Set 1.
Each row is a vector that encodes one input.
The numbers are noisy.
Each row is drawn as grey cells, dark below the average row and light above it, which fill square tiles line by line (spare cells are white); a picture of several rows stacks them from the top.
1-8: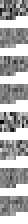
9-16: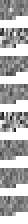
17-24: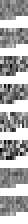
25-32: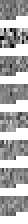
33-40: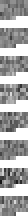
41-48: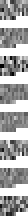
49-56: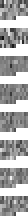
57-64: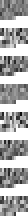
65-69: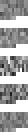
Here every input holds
either a fixed value, or a node of a 9-node tree and a true/false value.
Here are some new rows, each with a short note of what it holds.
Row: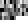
a fixed value
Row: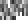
a fixed value
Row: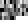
a fixed value
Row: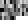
a fixed value
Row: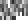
a fixed value
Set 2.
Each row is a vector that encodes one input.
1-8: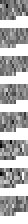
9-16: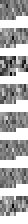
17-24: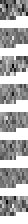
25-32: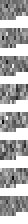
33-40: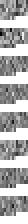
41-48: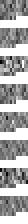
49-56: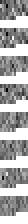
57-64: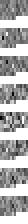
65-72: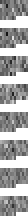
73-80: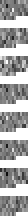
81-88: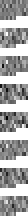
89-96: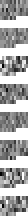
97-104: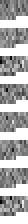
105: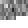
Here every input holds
either a point on a 10-point circle, or a fixed value, or a node of a 9-node tree.
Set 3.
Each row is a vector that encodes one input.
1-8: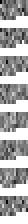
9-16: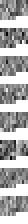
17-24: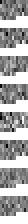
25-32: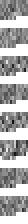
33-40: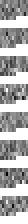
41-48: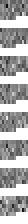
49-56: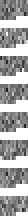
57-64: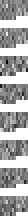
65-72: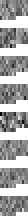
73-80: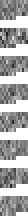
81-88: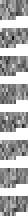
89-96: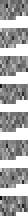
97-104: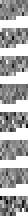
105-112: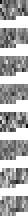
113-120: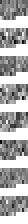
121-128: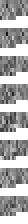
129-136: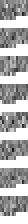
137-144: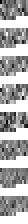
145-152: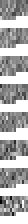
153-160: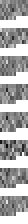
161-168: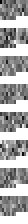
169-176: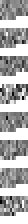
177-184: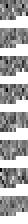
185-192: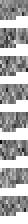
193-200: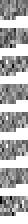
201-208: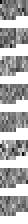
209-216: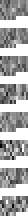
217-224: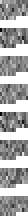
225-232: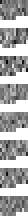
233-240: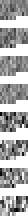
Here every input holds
either a point on a 10-point circle, or a fixed value, or a node of a 9-node tree.
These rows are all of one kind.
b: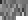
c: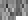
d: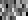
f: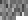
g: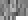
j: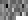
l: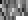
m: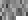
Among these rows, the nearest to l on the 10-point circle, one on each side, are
b and g.
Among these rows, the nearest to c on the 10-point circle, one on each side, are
d and j.
